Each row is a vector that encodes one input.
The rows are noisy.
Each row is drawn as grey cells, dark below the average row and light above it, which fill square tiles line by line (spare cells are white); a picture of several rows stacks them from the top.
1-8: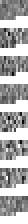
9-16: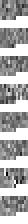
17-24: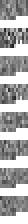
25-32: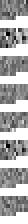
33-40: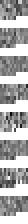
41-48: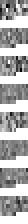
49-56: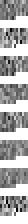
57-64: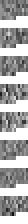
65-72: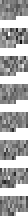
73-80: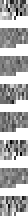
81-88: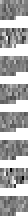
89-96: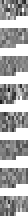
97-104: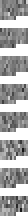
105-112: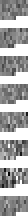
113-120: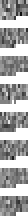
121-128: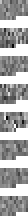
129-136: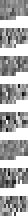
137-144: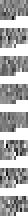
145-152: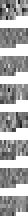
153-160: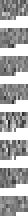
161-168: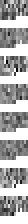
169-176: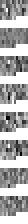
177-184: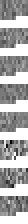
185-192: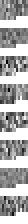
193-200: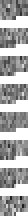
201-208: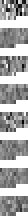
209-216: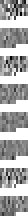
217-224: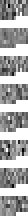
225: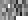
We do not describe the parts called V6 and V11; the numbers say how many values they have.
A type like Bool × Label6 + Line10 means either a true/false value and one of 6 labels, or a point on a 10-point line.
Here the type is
Line9 + (Tree9 + Unit) × V6 × V11.
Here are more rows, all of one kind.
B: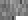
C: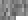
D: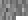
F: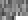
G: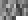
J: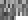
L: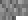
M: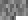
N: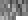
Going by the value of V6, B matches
D, F and L.
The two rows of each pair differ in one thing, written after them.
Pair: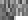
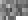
the value of V6
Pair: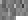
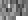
the node of the tree
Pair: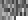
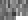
the node of the tree
